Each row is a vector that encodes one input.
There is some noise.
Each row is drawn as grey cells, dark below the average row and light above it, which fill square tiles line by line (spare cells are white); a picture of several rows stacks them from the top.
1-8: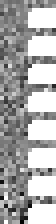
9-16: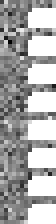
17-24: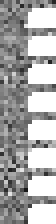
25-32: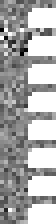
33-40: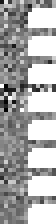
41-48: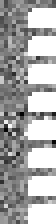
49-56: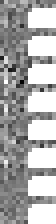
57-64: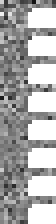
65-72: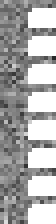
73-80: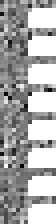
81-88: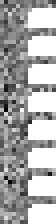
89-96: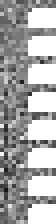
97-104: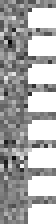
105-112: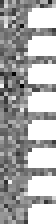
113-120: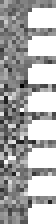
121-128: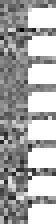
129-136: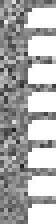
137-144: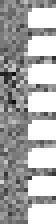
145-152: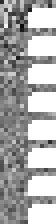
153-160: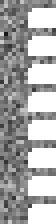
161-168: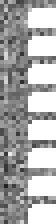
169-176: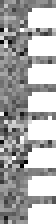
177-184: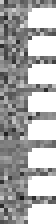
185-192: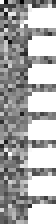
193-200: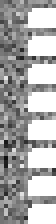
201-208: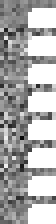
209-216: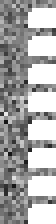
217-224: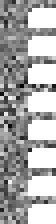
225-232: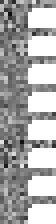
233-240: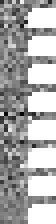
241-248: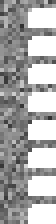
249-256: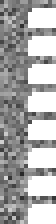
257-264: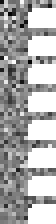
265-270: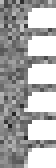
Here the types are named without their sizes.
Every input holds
four true/false values, together with either a point on a circle, or a fixed value.
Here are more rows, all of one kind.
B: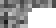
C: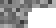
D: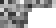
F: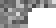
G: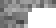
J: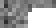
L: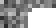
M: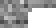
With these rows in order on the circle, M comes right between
G and L.
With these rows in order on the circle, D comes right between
F and G.
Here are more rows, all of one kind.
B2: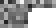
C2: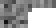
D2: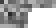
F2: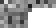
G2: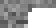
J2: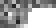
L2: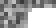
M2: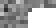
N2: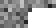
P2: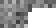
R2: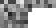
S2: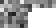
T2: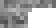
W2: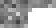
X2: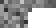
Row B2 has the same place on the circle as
G2, J2, P2 and R2.
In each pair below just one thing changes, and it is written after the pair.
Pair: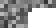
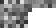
one of the four true/false values
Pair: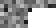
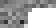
the place on the circle
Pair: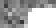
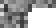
one of the four true/false values
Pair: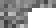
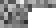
the place on the circle
